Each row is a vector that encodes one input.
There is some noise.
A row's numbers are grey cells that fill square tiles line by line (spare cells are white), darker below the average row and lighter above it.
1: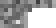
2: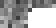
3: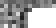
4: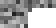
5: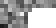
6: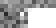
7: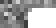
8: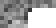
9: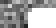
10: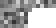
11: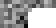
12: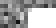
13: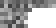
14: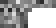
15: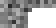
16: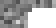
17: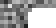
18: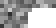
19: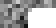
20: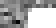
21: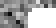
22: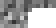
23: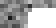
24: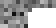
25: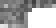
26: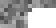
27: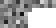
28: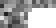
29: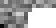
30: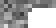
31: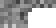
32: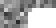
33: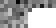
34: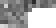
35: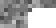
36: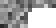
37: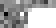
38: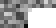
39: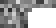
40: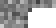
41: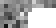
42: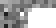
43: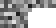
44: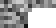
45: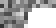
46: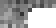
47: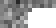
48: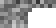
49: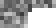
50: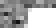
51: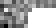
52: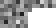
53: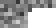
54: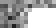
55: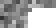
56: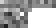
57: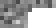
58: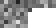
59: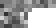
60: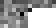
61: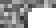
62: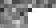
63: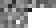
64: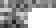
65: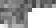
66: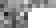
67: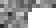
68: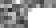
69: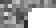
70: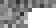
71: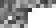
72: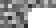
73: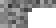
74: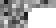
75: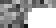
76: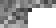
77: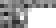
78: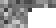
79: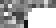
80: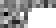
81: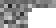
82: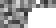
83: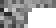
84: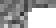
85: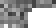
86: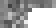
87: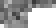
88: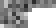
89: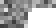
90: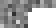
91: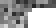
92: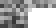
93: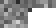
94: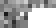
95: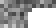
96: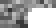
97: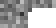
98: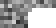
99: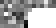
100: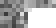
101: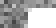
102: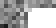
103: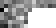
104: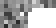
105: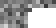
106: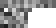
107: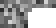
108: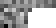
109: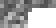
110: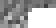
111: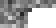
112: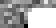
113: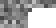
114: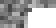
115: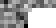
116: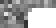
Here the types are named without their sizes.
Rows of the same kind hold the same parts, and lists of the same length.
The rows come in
3 kinds.
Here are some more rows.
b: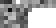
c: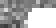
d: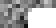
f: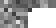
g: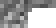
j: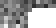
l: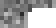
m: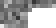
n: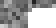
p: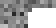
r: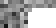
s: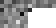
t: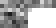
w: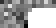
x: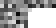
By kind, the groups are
b, d, w, x
c, r, t
f, g, j, l, m, n, p, s

